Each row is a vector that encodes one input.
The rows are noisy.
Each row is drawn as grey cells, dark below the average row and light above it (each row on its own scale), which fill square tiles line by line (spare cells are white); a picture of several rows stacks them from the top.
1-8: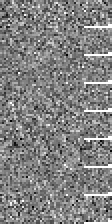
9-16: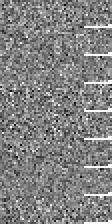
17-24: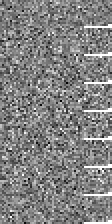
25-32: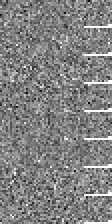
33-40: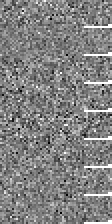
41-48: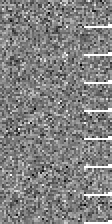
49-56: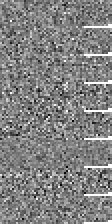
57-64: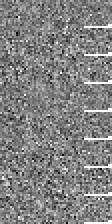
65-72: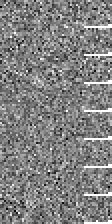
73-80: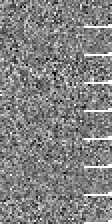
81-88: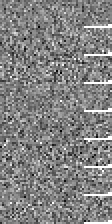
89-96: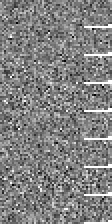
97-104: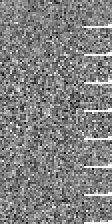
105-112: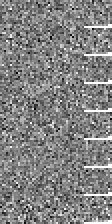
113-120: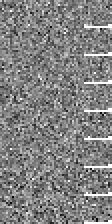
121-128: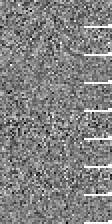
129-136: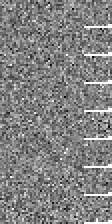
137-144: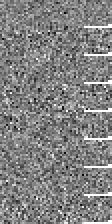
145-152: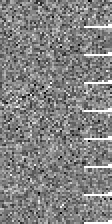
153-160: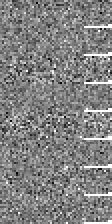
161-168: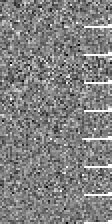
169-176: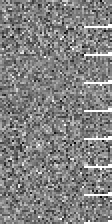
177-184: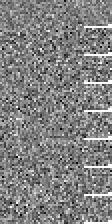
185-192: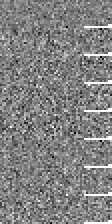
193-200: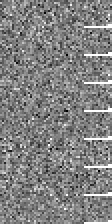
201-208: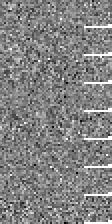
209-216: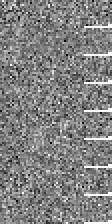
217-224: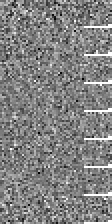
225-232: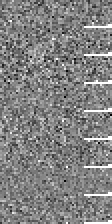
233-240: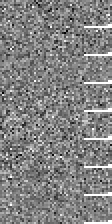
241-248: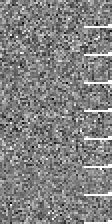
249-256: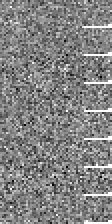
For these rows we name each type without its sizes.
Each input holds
a point on a circle, together with a list of points on a line.
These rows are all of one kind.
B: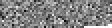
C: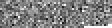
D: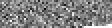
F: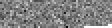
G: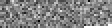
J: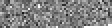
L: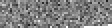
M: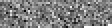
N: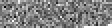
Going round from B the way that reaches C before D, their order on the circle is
B, J, G, F, M, N, C, L, D.
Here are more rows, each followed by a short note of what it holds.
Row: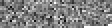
a point on a circle, together with a list of two items
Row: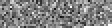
a point on a circle, together with a list of one item
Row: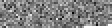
a point on a circle, together with a list of one item
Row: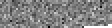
a point on a circle, together with a list of two items
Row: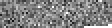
a point on a circle, together with a list of two items
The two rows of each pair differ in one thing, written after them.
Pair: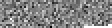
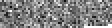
the place on the line in item 2 of the list
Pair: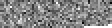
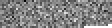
the place on the line in item 1 of the list
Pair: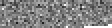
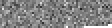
the place on the line in item 2 of the list
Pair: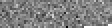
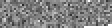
the place on the circle
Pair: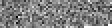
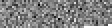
the place on the line in item 1 of the list
